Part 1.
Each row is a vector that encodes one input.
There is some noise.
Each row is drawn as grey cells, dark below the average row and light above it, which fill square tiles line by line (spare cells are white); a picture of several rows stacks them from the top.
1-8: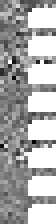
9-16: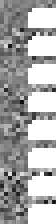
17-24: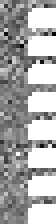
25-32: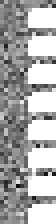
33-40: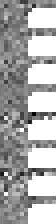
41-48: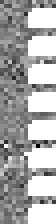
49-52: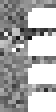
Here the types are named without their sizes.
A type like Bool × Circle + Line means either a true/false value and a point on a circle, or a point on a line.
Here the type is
Tree.
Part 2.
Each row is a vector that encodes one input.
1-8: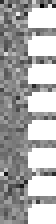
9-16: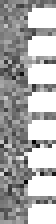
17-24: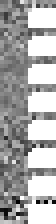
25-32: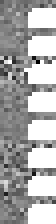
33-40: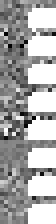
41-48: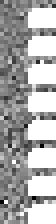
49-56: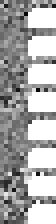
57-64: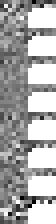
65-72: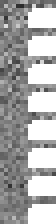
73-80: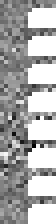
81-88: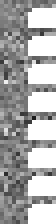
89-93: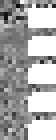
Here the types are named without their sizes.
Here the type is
Tree.
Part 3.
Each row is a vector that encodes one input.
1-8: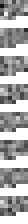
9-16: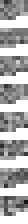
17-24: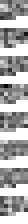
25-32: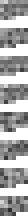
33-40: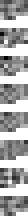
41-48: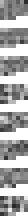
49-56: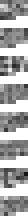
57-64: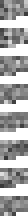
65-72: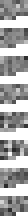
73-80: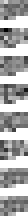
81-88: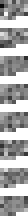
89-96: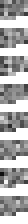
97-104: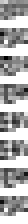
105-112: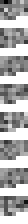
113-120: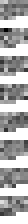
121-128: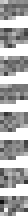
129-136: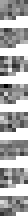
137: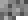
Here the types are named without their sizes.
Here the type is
Tree.
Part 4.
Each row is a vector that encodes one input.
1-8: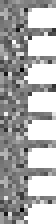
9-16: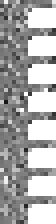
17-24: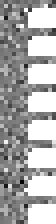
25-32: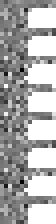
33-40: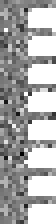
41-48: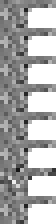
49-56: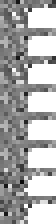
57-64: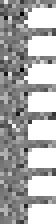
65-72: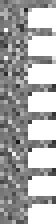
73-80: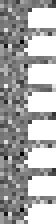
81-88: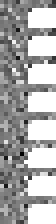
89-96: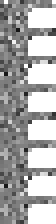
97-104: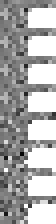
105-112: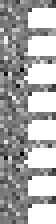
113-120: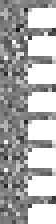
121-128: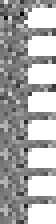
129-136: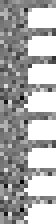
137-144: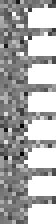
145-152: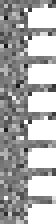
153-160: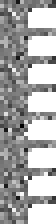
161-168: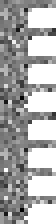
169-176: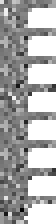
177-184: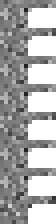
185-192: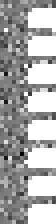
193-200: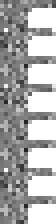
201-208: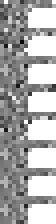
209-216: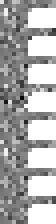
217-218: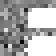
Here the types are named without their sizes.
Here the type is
Line.
